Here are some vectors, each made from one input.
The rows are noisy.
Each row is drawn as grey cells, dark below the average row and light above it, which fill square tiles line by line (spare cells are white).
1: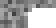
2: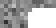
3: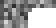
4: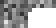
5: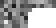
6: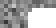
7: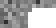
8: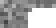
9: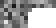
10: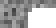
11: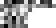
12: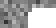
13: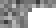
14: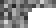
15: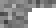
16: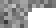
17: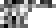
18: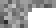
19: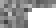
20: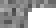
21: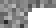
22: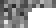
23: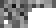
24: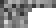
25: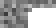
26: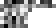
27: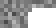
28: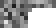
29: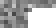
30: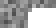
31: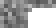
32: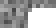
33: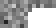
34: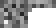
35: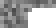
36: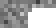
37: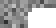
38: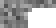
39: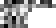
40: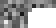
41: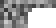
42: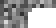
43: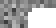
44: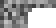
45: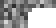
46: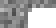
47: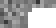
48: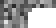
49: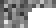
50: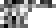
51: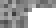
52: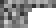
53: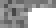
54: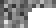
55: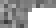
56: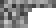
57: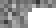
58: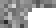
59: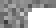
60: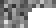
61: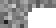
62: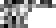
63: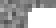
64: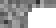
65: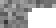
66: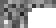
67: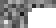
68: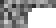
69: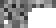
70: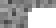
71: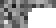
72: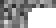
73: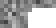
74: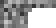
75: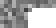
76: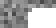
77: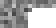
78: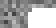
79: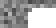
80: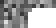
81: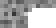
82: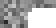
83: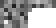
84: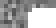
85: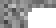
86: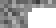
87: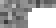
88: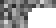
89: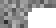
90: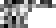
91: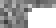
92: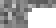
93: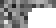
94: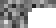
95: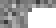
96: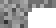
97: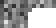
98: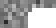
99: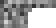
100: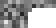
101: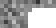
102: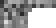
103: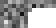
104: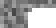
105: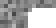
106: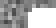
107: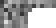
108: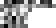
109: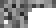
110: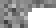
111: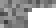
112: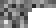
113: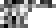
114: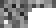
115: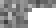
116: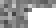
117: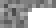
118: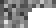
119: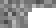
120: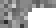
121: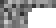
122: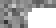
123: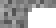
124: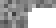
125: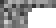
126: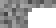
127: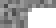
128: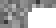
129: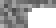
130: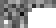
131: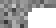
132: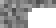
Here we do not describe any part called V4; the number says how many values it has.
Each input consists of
a list of up to two items, each a point on a 6-point line and a value of V4.
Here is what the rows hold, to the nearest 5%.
All of them are lists of up to two items, each a point on a 6-point line and a value of V4: about 5% are empty, 35% hold one and 60% two.
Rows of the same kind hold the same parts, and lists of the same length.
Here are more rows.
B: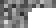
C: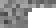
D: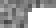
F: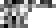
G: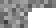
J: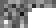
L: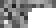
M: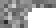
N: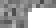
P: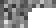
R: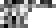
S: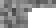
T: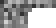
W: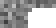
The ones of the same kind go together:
B, J, L, P, T
C, D, G, M, N, S, W
F, R

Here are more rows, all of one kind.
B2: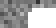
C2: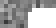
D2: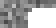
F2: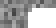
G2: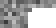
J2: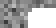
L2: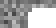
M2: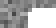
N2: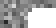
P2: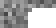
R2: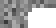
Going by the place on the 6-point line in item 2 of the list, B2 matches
D2 and R2.
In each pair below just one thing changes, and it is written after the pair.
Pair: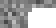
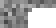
the value of V4 in item 1 of the list
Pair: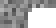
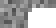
the place on the 6-point line in item 2 of the list
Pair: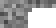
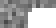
the value of V4 in item 1 of the list
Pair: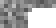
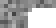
the value of V4 in item 1 of the list
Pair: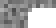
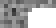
the place on the 6-point line in item 1 of the list
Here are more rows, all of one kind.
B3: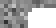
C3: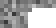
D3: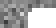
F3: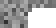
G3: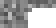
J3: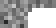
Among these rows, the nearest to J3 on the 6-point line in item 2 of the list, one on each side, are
D3 and F3.
